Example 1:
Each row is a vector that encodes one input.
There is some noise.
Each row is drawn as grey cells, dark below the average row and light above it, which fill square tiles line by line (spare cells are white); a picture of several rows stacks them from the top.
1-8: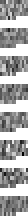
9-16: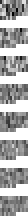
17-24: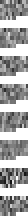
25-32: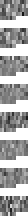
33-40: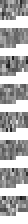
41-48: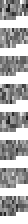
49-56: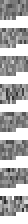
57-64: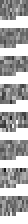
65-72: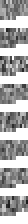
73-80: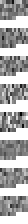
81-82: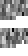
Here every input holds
either a point on a 6-point line, or a point on an 11-point line.
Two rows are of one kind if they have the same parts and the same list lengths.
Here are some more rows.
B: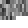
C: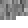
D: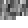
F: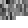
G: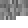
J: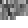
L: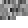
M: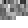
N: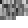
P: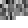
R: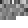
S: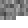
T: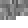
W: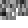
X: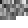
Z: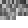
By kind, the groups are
B, F, L, M, P
C, D, G, J, N, R, S, T, W, X, Z

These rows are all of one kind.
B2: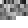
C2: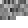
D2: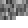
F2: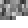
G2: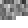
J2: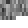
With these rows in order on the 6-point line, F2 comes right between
B2 and C2.
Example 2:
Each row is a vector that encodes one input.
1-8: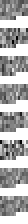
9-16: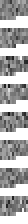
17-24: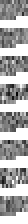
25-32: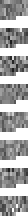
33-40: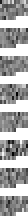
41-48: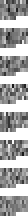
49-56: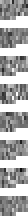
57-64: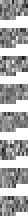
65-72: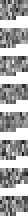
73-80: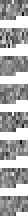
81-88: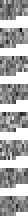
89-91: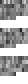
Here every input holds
either a point on a 7-point line, or a point on an 8-point line.
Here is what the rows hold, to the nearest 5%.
About 50% of them hold a point on a 7-point line. The rest hold a point on an 8-point line.
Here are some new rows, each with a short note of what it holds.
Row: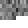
a point on a 7-point line
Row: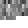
a point on a 7-point line
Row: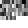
a point on a 7-point line
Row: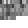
a point on an 8-point line
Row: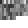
a point on an 8-point line
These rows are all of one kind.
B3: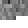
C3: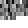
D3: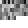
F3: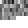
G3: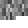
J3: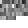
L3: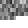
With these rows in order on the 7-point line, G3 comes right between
B3 and L3.
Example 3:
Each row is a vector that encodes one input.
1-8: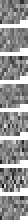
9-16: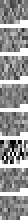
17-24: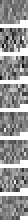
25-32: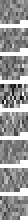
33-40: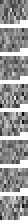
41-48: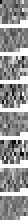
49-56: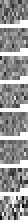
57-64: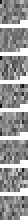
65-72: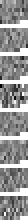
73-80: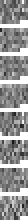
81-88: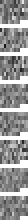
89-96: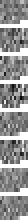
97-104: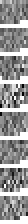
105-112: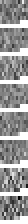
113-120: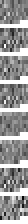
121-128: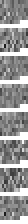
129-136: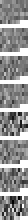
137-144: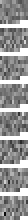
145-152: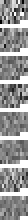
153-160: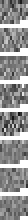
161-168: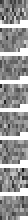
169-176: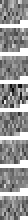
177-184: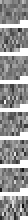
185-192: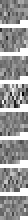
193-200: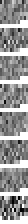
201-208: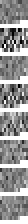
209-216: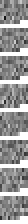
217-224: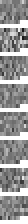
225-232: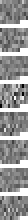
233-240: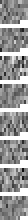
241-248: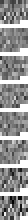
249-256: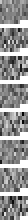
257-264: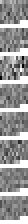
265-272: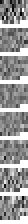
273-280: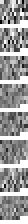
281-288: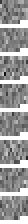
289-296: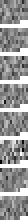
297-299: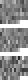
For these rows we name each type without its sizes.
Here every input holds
a true/false value, together with either a point on a circle, or a fixed value.
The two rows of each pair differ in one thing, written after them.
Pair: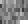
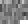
the true/false value
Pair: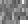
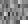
the place on the circle
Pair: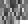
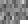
the true/false value
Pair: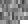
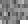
the true/false value
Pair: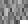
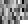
the true/false value
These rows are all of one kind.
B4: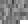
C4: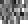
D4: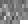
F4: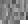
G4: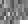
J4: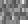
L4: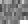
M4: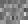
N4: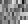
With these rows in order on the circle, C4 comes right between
M4 and N4.
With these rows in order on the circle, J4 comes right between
L4 and N4.
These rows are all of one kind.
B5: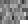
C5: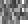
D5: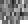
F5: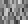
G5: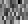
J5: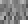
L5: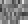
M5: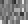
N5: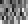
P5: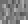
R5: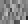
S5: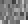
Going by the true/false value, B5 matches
G5 and N5.
